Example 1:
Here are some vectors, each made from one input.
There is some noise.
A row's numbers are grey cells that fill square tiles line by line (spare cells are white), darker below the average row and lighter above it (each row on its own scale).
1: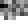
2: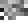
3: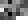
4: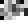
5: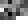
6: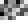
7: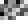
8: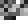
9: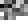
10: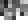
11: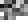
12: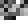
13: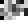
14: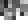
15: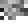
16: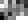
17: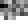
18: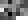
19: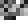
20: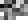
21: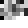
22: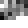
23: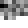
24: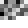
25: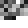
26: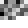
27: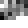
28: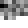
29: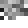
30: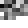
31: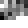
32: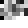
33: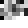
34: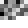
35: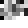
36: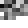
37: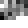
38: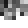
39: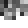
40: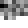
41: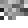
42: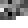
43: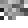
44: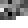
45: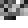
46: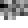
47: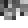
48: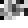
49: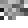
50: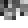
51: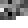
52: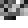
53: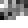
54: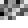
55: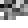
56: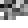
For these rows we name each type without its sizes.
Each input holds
a point on a circle.
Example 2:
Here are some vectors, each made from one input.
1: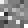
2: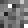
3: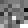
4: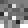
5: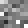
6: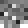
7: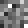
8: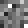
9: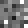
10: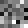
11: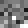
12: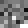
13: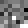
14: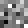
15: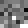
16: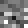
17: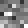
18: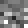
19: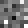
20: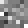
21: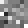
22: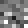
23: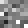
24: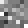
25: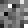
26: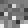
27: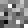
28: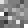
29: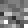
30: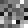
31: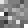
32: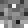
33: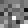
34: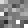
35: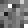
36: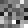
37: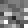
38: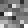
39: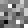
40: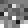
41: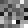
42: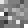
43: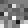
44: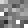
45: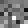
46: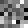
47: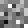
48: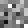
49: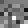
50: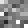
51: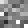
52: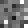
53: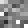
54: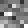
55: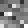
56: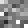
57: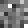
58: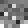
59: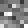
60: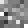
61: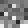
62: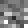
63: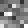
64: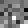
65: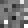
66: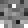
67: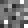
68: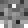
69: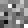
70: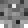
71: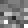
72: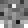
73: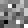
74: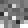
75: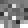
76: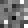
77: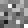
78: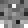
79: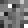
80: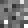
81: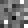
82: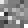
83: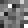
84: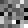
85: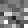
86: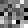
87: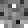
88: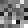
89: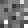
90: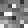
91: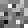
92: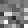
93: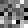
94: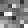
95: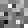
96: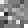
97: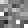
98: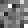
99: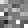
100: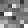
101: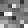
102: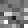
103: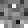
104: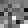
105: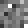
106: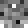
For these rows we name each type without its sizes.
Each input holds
a point on a line.
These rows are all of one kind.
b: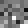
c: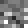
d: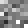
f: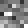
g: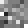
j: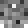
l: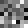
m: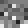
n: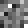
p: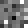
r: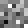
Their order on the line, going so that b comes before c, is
l, b, m, j, f, c, p, n, r, d, g.
